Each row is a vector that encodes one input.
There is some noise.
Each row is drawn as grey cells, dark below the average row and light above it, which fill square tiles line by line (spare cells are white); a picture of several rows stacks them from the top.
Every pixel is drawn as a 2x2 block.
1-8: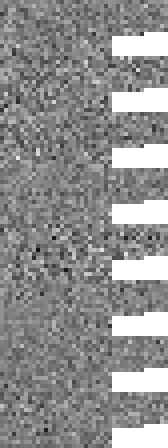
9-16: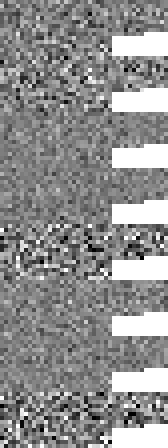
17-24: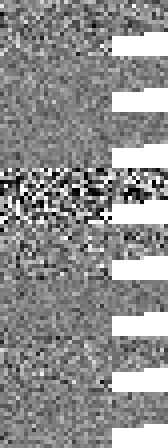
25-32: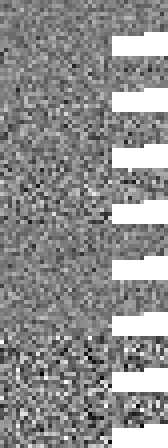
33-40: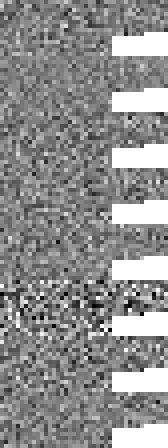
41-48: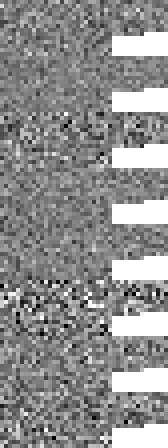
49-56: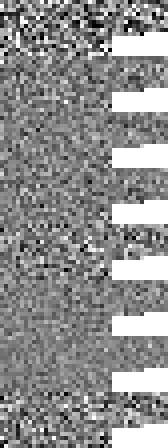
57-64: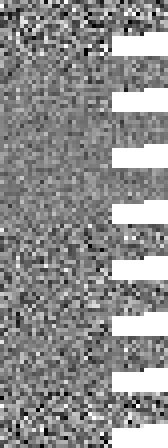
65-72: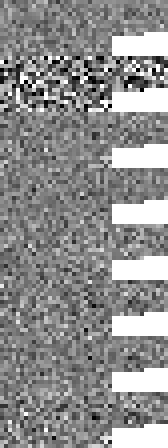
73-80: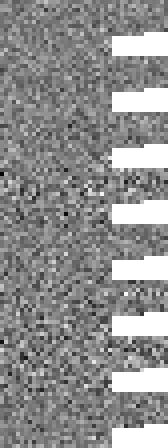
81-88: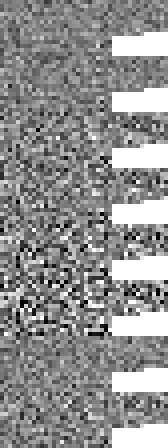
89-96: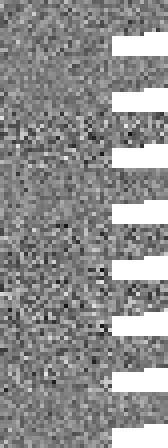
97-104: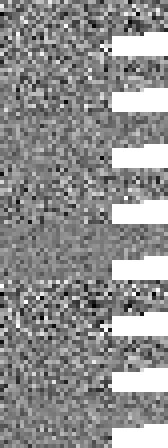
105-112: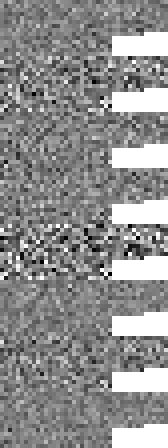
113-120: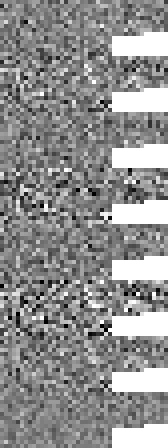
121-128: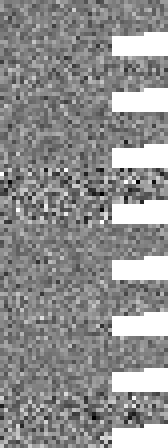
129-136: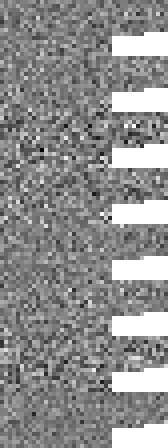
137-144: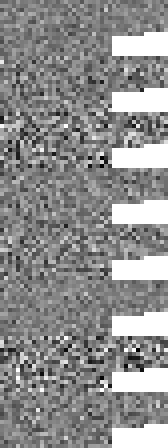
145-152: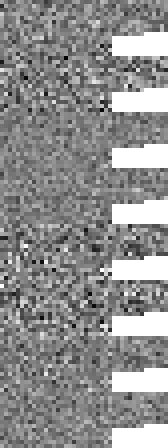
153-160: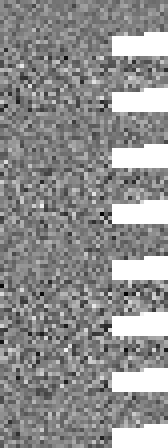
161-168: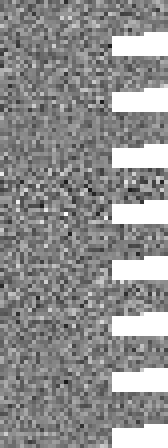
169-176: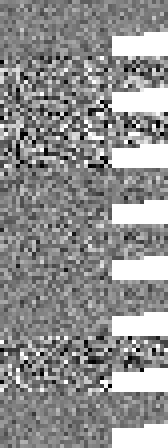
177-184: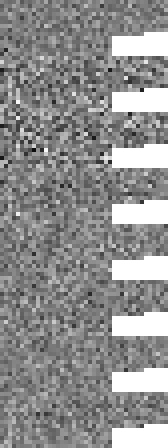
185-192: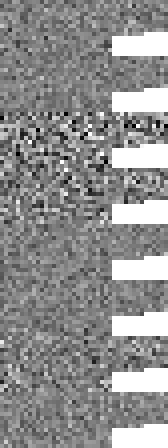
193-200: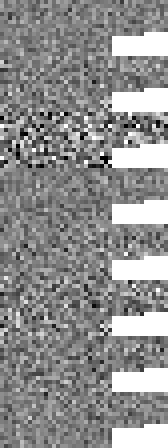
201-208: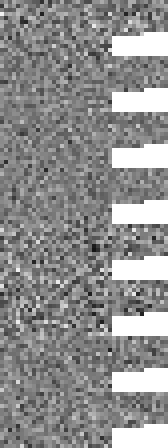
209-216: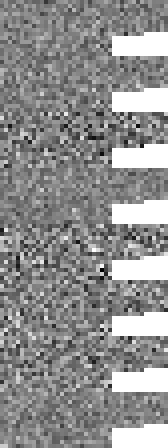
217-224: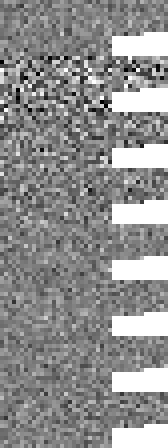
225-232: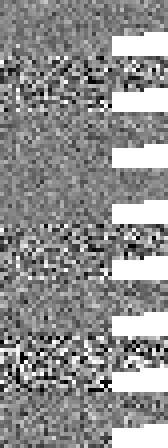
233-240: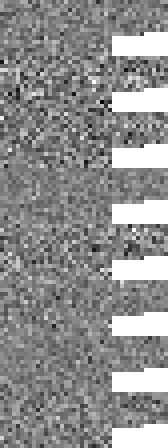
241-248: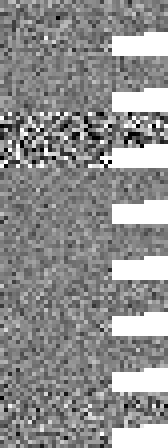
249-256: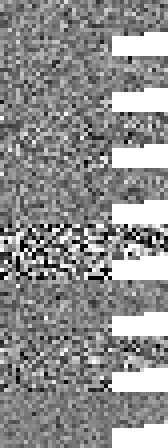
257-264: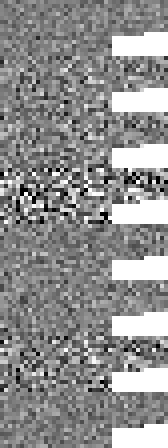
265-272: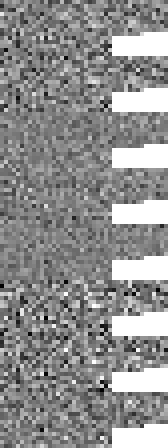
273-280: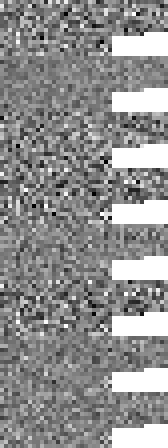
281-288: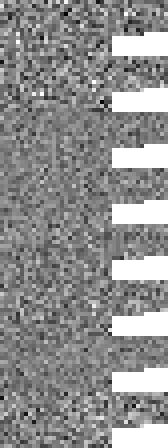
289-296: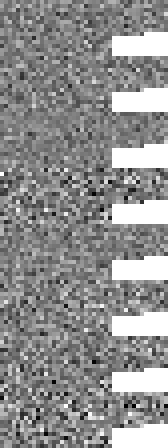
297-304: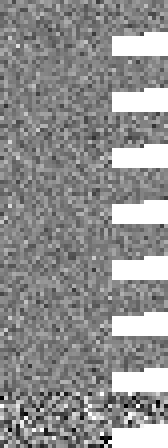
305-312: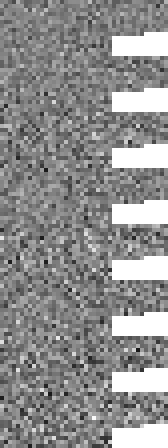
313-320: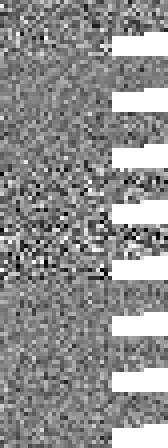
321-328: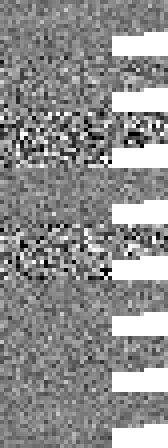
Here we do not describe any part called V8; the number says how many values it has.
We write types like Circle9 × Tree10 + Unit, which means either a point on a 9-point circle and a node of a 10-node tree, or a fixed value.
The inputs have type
Bool × Line7 + Line6 × (Line6 + V8).
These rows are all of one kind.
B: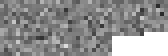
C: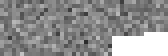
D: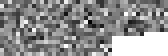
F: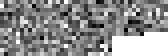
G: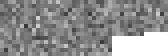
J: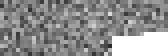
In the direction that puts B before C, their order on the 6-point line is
B, D, G, J, F, C.
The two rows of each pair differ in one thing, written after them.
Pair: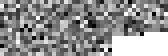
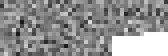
the true/false value
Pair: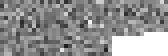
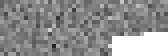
the place on the 7-point line
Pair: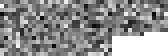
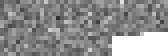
the place on the 7-point line
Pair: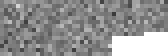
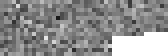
the place on the 7-point line
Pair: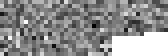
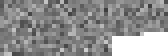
the place on the 7-point line
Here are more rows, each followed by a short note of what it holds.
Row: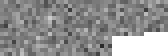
a point on each of two 6-point lines
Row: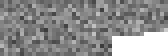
a point on each of two 6-point lines
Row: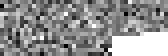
a point on each of two 6-point lines
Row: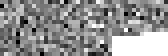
a point on a 7-point line and a true/false value
